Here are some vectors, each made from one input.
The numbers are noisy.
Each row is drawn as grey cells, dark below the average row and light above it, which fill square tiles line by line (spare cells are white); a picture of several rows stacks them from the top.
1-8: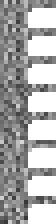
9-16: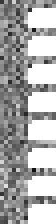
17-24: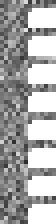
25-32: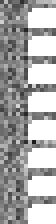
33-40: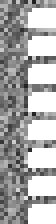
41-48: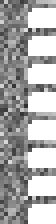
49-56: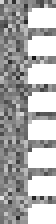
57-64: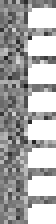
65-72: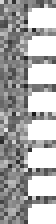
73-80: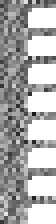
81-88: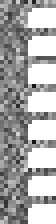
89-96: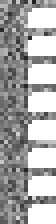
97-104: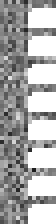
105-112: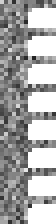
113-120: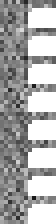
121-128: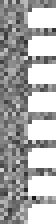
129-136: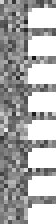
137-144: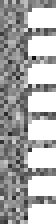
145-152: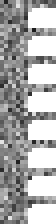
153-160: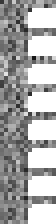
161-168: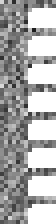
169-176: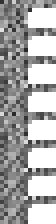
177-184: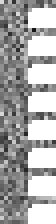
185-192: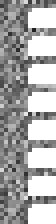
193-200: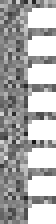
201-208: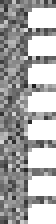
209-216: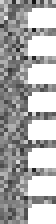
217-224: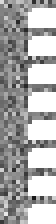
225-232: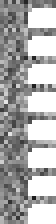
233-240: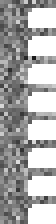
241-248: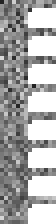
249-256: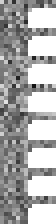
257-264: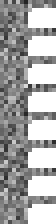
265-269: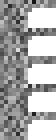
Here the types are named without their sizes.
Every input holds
four true/false values.
